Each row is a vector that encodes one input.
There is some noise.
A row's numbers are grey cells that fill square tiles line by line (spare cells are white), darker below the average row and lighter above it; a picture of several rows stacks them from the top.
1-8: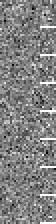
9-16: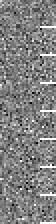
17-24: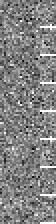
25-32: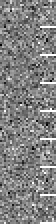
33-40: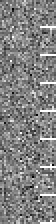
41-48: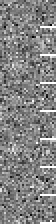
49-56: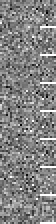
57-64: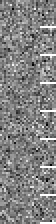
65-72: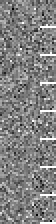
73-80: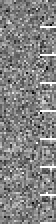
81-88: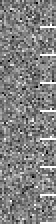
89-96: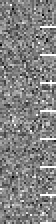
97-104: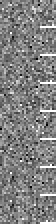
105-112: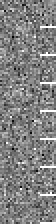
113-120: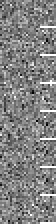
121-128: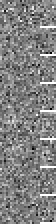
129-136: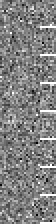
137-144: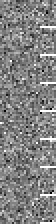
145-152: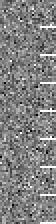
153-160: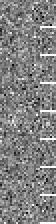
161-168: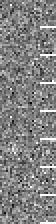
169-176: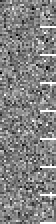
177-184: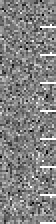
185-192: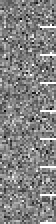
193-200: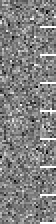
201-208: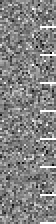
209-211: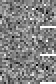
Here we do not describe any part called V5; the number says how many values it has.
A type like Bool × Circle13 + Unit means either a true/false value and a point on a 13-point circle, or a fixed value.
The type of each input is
Bool × (Line3 × Line6 + Unit) × List2(Circle8) × V5.
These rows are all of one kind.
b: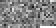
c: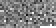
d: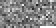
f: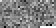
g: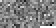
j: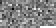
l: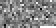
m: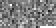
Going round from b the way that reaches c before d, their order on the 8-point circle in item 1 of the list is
b, l, c, g, j, d, m, f.
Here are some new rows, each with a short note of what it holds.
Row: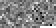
a point on a 3-point line, a point on a 6-point line, a true/false value and a value of V5, together with the empty list
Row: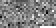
a point on a 3-point line, a point on a 6-point line, a true/false value and a value of V5, together with a list of one item
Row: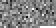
a true/false value and a value of V5, together with the empty list
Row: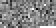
a true/false value and a value of V5, together with the empty list
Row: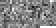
a point on a 3-point line, a point on a 6-point line, a true/false value and a value of V5, together with a list of two items
